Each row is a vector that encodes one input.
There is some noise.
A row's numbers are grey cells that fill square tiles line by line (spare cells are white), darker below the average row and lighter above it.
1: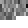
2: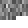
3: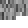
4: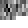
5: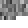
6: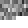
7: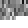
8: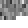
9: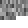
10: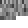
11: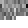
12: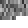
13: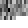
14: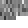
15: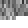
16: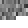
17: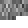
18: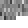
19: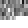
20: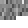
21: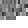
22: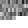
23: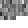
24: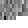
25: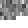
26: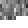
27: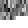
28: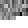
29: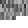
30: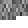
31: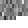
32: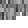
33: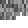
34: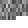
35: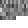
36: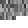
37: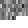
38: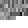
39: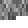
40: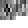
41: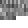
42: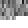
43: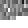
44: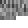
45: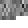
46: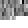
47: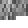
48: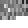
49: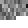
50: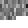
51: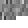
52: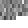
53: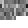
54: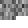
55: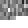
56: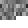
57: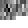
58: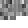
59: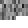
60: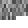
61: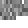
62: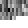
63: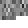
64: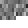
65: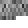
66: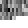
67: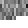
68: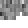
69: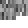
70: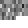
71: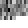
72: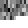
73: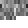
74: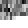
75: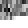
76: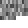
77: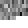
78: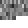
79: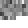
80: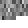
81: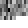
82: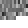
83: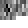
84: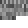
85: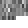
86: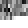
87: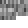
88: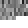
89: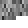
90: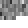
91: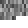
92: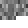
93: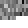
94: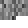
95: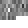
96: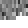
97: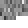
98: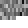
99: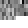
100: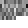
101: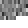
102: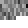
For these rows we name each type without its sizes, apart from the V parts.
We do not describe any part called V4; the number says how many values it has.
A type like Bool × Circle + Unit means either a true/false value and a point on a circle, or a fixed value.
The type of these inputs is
Label × List(Bool × V4).
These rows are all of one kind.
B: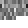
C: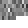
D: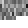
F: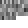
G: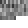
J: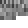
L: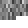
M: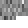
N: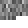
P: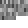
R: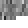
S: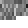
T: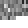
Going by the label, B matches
D and S.
